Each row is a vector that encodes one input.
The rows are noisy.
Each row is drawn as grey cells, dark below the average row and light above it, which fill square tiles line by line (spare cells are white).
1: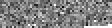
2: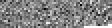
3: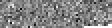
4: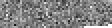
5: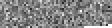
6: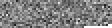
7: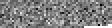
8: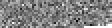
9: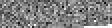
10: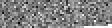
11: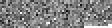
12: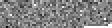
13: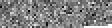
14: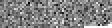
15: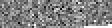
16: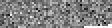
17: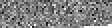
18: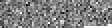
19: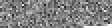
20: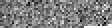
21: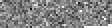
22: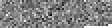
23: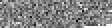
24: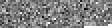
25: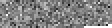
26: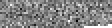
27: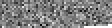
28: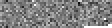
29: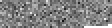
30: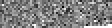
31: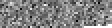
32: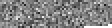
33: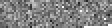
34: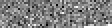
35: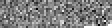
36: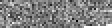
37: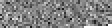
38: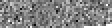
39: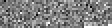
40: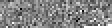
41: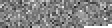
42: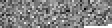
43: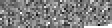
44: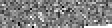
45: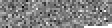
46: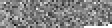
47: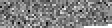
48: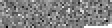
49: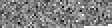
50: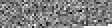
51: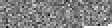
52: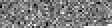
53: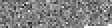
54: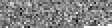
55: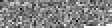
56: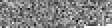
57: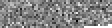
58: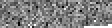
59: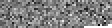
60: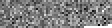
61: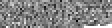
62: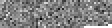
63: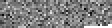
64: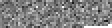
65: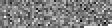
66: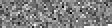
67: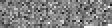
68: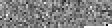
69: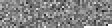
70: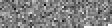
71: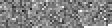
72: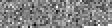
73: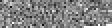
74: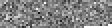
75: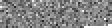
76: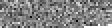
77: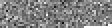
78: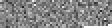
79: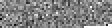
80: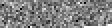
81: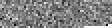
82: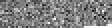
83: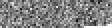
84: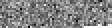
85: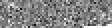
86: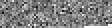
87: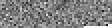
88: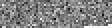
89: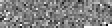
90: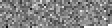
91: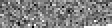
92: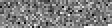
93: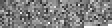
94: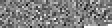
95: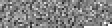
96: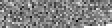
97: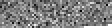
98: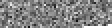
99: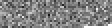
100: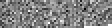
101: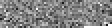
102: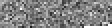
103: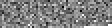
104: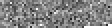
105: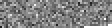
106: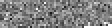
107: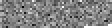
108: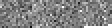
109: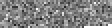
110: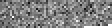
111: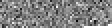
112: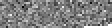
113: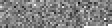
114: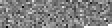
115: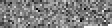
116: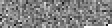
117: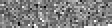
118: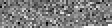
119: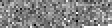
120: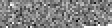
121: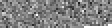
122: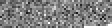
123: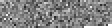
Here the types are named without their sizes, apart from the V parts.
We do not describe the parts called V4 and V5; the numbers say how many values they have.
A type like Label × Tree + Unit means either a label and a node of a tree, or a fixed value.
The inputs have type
Bool × (Line + V4) × V5.
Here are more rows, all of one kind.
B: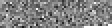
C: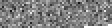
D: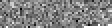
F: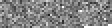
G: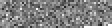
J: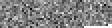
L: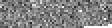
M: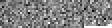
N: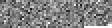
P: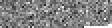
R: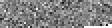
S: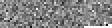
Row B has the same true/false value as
C, G, M and P.
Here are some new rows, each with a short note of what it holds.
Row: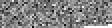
a point on a line, a true/false value and a value of V5
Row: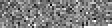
a true/false value, a value of V4 and a value of V5
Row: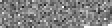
a true/false value, a value of V4 and a value of V5
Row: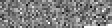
a true/false value, a value of V4 and a value of V5
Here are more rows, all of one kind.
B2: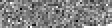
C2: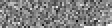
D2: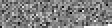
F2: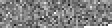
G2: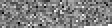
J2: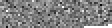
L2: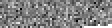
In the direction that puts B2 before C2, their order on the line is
D2, J2, B2, G2, F2, L2, C2.
